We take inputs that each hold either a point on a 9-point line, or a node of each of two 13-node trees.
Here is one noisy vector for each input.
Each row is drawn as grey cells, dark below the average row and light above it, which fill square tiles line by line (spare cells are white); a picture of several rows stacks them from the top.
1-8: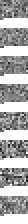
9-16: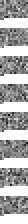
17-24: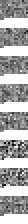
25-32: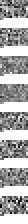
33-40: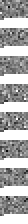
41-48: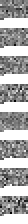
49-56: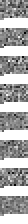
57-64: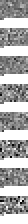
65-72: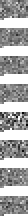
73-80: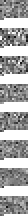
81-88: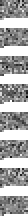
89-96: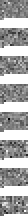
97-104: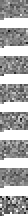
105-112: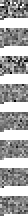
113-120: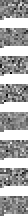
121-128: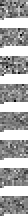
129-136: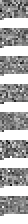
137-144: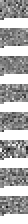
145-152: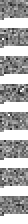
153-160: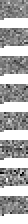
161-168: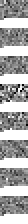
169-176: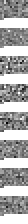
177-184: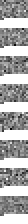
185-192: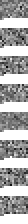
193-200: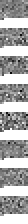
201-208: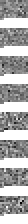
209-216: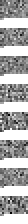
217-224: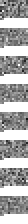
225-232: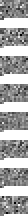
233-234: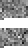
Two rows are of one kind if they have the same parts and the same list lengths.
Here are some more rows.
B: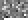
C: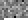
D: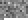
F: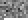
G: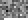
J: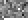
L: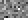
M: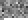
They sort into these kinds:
B, C, J, L
D, F, G, M

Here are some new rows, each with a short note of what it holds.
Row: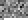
a node of each of two 13-node trees
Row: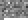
a node of each of two 13-node trees
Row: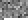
a node of each of two 13-node trees
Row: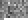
a node of each of two 13-node trees
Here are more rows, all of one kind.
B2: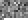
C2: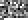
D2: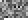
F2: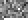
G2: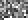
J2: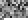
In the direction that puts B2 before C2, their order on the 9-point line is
G2, D2, F2, J2, B2, C2.
